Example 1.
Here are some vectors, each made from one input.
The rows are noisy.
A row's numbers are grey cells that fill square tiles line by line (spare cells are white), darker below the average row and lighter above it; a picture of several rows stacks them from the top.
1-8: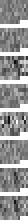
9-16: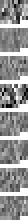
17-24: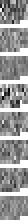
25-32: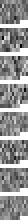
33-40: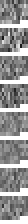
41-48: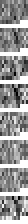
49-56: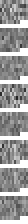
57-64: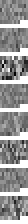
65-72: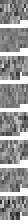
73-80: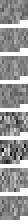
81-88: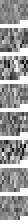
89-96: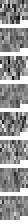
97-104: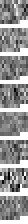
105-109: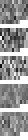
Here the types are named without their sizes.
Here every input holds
either a fixed value, or a label and a true/false value.
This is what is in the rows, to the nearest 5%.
About 5% of them hold a fixed value. The rest hold a label and a true/false value.
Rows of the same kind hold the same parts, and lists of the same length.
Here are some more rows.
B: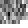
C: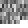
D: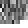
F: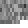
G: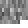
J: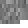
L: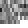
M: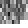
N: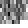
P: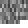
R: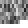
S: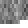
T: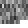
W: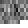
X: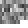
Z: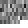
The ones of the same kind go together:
B, D, M, N
C, F, G, J, L, P, R, S, T, W, X, Z

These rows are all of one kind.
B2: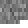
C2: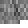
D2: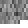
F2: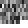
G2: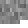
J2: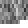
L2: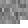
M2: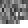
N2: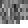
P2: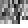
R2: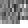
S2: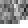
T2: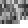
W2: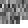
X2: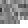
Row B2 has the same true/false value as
J2, M2, R2 and S2.
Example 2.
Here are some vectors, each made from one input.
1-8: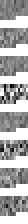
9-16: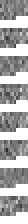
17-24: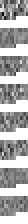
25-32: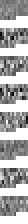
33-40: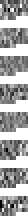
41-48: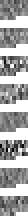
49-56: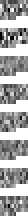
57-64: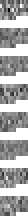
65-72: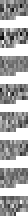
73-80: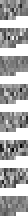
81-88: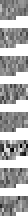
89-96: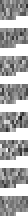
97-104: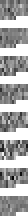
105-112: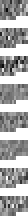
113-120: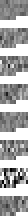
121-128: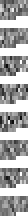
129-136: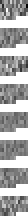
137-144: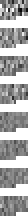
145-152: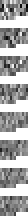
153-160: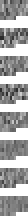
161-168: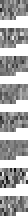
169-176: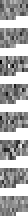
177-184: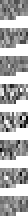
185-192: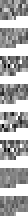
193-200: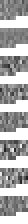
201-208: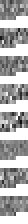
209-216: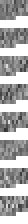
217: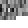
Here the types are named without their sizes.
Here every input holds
either a label, or four true/false values.
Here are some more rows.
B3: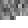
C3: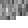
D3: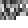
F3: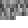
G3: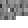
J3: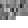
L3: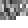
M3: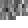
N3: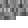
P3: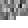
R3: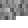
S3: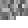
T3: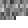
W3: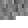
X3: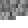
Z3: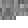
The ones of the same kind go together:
B3, C3, F3, G3, J3, M3, N3, R3, W3, X3
D3, L3, P3, S3, T3, Z3

